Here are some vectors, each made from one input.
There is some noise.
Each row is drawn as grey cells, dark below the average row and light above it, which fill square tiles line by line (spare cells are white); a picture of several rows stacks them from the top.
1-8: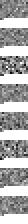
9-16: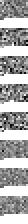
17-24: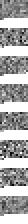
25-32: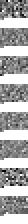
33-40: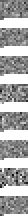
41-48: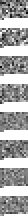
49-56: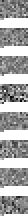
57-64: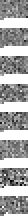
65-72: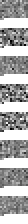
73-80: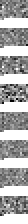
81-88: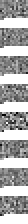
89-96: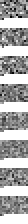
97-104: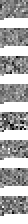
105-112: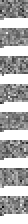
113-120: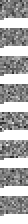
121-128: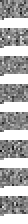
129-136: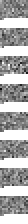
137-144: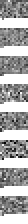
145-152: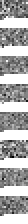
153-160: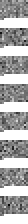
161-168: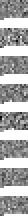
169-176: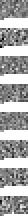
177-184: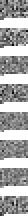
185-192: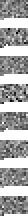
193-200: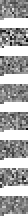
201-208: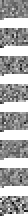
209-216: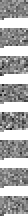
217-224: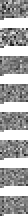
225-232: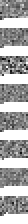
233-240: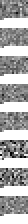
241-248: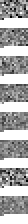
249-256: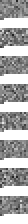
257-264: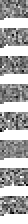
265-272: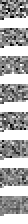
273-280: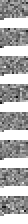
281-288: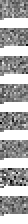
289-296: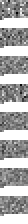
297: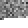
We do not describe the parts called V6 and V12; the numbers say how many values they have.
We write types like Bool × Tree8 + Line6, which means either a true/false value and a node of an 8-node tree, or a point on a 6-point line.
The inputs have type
(Label4 + Tree11) × V12 + Line11 × Line11 + V6.
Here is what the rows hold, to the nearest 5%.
About 20% of them hold a point on each of two 11-point lines. About 10% of them hold a value of V6. The rest hold a value of V12, together with either one of 4 labels, or a node of an 11-node tree.
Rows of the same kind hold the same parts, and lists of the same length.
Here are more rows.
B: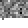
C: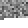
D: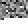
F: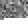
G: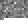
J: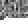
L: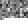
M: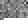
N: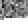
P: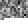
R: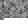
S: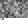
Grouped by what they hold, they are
B, G, R, S
C, F, L, M
D
J, N, P

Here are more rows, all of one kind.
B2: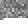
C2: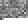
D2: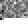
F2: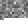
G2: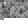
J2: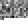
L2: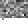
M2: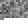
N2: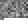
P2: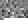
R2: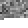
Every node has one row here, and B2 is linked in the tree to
C2.
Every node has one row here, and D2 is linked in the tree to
P2.
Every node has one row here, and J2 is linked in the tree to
F2 and M2.
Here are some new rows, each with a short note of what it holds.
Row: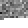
a node of an 11-node tree and a value of V12
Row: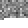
one of 4 labels and a value of V12
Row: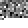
a value of V6
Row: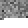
a node of an 11-node tree and a value of V12
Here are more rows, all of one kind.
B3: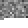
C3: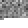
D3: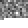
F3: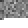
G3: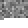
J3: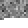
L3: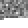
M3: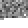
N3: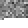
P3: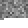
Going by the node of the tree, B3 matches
C3, D3, N3 and P3.
